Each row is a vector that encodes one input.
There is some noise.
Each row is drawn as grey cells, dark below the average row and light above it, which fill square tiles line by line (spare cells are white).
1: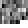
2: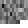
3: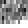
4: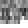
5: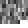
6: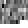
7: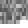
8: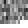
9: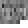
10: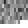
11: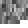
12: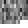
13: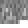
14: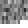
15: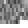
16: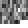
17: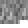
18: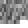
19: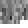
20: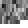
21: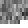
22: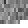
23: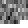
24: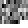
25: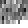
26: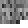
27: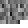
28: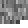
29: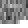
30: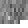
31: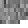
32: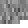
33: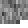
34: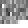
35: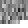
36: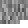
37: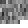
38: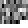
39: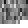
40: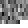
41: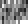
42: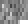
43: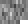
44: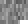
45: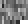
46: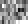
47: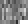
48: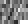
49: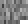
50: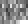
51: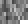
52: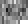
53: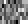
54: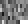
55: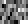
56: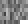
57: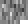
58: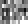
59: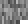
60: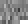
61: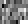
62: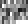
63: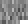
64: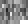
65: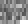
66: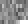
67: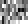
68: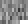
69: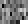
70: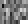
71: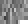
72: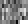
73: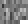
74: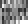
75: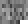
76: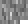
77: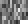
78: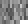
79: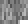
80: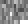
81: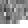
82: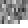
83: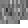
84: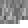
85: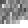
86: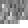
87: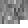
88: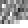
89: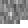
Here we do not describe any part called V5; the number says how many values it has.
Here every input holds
one of 6 labels, together with either a point on a 4-point line, or a value of V5.
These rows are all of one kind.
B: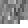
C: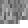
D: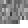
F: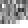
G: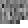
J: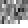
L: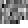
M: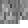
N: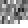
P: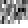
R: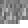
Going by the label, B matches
G, J, N and P.
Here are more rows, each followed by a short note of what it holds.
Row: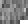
one of 6 labels and a point on a 4-point line
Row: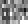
one of 6 labels and a value of V5
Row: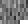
one of 6 labels and a value of V5
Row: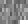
one of 6 labels and a point on a 4-point line
